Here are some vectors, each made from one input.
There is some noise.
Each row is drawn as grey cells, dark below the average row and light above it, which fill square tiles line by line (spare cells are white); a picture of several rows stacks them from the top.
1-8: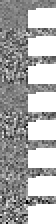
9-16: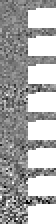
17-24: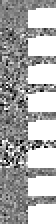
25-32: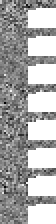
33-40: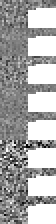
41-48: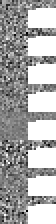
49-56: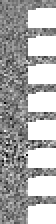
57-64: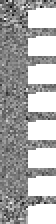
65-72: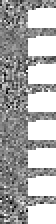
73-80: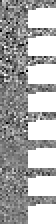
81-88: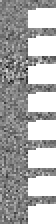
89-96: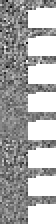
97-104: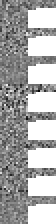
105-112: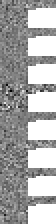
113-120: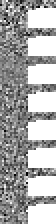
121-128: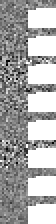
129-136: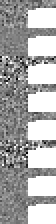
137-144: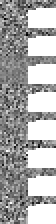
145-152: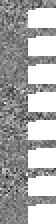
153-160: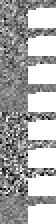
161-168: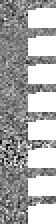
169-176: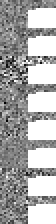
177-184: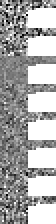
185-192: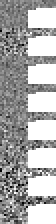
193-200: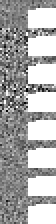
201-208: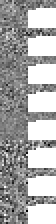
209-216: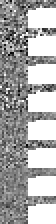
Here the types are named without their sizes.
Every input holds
a label and a node of a tree, together with a list of points on a circle.
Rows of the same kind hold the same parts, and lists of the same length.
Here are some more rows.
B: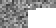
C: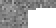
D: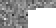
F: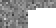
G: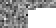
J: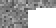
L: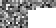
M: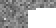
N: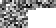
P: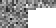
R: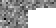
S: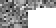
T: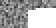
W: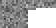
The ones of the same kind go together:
B, G, M, S, T
C, D, F
J, L, N, P, R, W

